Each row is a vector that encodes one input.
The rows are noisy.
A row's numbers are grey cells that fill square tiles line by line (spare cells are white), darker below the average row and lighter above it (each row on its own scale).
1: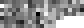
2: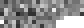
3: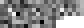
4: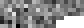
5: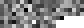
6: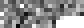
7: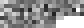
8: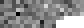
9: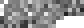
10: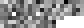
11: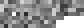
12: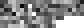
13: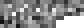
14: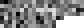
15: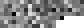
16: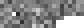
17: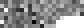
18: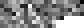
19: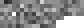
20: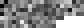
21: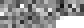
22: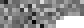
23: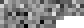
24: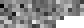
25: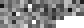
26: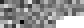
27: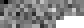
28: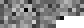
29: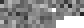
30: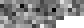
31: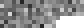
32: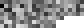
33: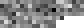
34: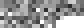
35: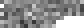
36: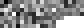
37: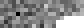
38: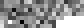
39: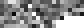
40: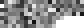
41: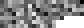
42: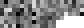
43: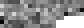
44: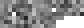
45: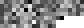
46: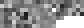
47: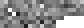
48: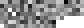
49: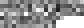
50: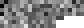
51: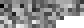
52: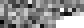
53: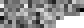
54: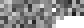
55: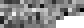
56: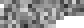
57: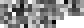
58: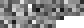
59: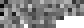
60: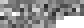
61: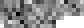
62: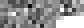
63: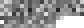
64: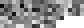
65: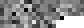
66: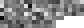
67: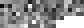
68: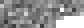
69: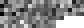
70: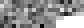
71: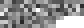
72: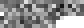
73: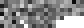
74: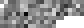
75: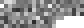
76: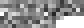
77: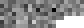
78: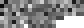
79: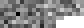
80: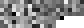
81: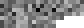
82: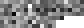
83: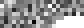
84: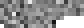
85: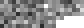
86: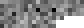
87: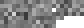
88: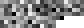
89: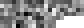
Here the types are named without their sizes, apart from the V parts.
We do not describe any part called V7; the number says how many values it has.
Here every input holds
a value of V7, together with either a point on a circle and a true/false value, or a fixed value.
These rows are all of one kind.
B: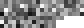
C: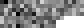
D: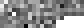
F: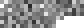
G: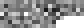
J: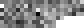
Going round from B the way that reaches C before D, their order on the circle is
B, J, C, F, D, G.
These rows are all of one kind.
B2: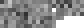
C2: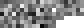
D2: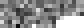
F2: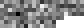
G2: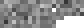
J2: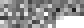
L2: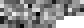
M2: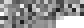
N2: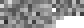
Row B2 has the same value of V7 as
G2 and N2.
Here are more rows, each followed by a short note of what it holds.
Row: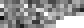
a point on a circle, a true/false value and a value of V7
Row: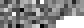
a point on a circle, a true/false value and a value of V7
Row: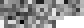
a point on a circle, a true/false value and a value of V7
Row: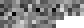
a value of V7
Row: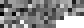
a value of V7
